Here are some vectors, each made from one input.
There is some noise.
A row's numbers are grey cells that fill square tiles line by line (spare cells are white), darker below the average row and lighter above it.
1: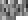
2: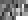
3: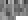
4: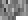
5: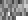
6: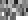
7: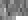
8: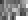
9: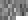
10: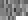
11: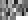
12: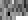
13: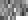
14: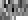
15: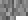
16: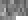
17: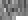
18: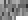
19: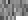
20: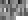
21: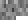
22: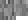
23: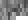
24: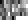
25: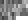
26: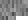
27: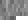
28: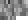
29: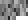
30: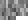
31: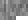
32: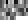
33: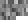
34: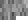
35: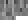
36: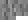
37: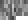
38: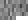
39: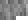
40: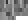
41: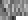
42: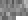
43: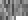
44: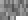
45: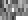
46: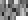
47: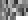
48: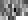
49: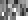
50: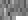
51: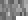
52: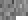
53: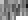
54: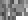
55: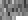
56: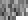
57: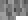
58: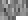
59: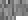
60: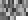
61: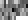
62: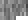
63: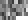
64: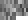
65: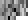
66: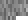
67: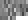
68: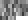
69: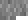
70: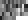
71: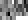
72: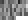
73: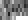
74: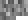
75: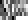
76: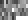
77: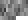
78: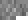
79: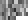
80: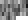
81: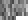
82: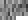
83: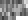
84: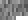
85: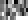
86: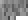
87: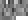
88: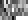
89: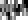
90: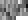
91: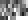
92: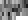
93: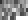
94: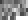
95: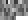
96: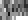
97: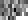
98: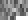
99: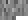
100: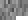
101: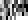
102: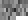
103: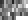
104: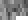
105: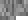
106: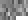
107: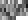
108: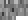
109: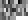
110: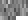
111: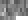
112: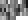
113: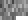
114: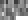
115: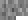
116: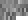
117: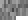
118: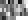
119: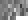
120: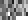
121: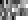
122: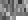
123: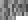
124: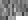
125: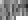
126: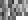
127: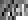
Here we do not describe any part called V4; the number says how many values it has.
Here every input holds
a list of up to three items, each a true/false value and a value of V4.
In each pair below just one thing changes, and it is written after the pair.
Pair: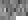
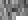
the true/false value in item 1 of the list
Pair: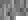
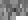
the true/false value in item 1 of the list
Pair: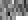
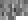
the value of V4 in item 1 of the list
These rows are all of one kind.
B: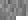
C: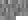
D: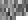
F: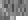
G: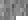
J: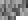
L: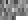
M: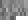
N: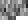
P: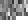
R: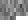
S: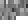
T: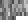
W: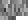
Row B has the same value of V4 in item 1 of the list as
F, L and P.
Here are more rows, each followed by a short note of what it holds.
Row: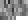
a list of three items
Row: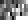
the empty list
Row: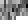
a list of three items
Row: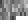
a list of three items
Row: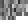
a list of one item
